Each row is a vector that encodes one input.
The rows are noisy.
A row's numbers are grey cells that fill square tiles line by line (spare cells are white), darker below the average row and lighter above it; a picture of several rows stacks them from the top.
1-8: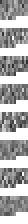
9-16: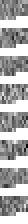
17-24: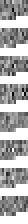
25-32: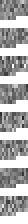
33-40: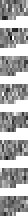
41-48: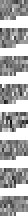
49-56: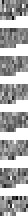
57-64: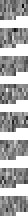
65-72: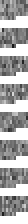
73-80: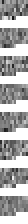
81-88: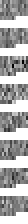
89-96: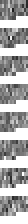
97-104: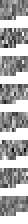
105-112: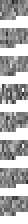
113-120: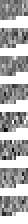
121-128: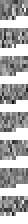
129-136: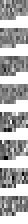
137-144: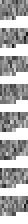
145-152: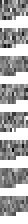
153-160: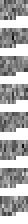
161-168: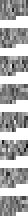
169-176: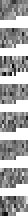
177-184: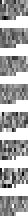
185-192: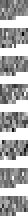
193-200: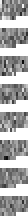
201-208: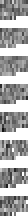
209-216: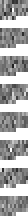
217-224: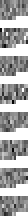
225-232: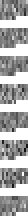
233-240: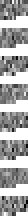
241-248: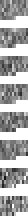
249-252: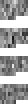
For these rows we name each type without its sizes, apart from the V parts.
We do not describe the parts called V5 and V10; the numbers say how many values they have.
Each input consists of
either a point on a circle, or a true/false value and a value of V10, or a value of V5.
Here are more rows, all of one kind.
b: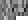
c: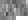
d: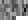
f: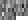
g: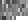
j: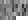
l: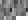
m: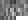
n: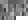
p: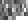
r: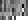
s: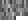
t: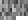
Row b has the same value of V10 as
m, r and s.
